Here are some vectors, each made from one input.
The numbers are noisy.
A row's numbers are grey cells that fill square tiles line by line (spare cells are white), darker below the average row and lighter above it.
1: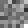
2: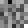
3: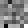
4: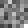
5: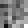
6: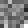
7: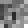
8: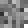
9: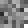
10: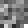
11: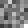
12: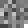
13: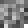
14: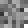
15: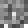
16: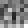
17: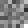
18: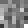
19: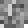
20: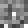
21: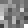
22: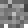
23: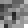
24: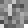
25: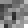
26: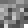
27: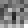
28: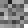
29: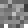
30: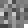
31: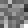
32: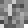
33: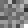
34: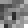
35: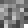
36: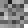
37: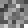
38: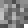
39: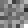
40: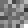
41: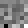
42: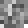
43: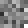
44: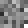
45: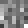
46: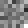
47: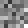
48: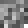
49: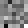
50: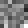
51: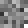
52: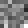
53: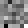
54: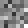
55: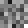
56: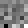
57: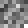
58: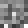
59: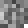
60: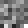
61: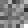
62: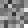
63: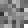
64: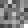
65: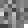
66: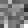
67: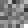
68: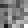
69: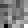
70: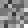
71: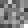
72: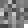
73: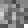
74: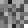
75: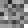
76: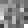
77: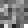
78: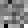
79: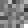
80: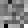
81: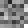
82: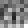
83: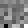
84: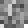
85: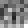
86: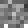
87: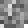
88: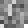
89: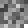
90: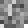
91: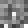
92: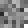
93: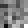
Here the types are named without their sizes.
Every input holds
either a point on a circle and a true/false value, or a fixed value.
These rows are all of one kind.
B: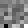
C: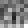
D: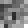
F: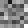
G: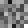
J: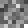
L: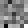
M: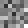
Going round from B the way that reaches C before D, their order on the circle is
B, L, M, F, G, J, C, D.
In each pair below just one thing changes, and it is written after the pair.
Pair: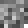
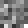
the place on the circle
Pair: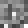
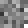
the true/false value
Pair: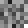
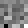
the place on the circle
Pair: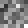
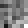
the place on the circle
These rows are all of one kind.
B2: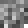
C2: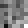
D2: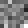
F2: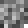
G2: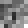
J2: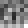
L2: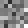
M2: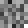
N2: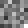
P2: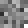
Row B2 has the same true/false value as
D2, F2 and N2.
